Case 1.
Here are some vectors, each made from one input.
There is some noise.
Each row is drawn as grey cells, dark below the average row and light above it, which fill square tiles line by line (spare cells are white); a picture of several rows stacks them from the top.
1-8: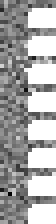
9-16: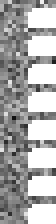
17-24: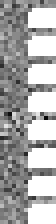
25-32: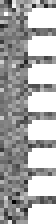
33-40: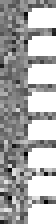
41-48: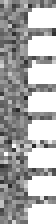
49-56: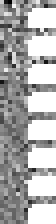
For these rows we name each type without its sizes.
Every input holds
either a fixed value, or a node of a tree and a true/false value.
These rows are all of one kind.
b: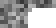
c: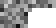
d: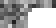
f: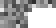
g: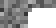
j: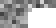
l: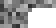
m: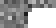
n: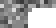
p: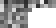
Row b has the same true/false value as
f, j, n and p.
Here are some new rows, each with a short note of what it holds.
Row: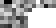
a fixed value
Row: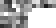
a fixed value
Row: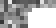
a node of a tree and a true/false value
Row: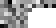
a fixed value
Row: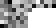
a fixed value
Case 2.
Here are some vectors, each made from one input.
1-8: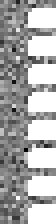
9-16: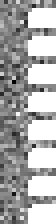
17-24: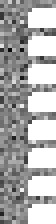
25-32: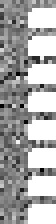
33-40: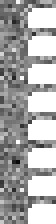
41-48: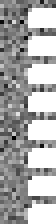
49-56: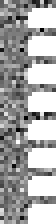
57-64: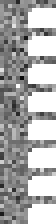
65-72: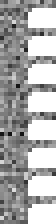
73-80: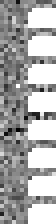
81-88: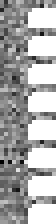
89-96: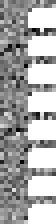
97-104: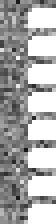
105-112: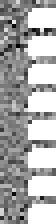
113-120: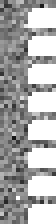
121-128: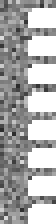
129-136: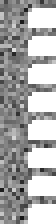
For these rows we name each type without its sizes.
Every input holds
a list of points on a line.
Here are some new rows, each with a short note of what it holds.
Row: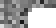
a list of two items
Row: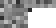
a list of one item
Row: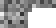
a list of two items
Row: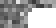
a list of one item
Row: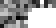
the empty list
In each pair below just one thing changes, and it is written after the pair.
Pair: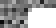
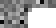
the place on the line in item 2 of the list
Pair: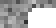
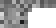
the place on the line in item 1 of the list
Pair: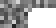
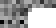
the place on the line in item 1 of the list
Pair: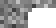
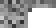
the place on the line in item 1 of the list
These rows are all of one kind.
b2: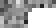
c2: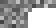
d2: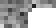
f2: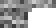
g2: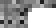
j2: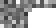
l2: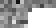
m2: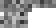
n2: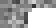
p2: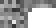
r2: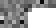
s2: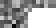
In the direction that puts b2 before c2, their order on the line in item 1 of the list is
r2, g2, m2, l2, p2, d2, n2, f2, b2, c2, j2, s2.
